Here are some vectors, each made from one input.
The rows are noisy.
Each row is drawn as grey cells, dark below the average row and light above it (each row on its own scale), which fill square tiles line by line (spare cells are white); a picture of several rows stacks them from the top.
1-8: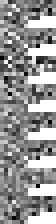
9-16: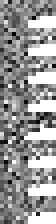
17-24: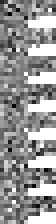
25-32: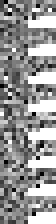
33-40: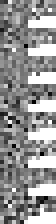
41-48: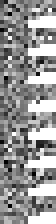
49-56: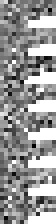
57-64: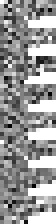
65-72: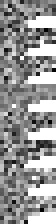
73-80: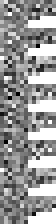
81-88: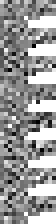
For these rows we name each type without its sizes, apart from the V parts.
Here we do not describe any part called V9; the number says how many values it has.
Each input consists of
a true/false value, together with either a point on a line, or a value of V9.
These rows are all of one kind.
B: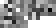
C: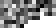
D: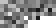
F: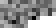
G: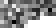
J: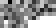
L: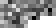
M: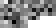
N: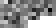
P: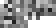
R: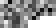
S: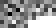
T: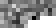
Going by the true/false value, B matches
D and P.
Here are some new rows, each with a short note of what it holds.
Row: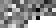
a point on a line and a true/false value
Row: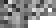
a true/false value and a value of V9
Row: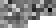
a point on a line and a true/false value
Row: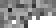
a point on a line and a true/false value
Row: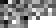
a point on a line and a true/false value
